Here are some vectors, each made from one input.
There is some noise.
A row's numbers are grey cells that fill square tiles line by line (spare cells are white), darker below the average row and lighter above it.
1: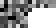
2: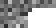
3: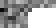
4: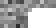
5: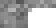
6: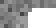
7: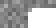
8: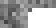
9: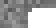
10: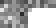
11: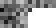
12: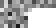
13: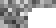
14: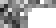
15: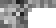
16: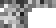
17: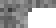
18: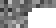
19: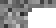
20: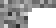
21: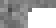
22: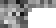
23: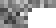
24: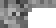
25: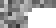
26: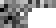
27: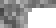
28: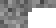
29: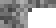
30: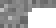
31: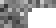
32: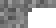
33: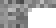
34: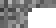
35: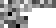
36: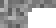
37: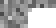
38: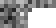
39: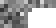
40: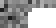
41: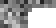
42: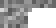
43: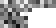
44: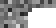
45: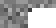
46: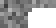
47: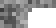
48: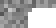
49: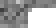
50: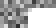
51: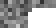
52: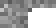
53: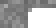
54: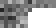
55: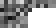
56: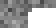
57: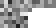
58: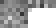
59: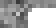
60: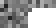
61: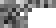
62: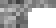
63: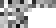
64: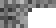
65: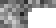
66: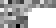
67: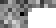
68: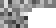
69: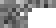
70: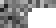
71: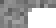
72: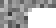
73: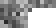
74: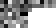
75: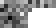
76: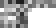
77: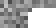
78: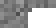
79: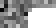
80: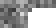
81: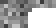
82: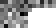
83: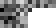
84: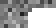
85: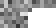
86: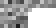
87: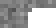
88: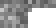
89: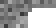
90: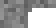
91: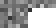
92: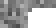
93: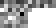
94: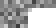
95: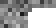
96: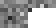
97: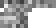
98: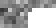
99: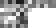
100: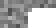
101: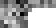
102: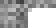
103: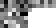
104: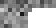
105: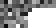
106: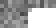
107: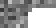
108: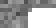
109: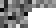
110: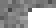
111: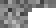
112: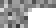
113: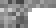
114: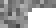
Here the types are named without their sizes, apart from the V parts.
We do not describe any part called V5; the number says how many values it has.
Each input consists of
a value of V5, together with a list of points on a line.
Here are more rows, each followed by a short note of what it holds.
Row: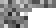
a value of V5, together with a list of two items
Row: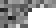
a value of V5, together with a list of one item
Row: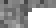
a value of V5, together with a list of two items
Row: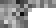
a value of V5, together with a list of one item
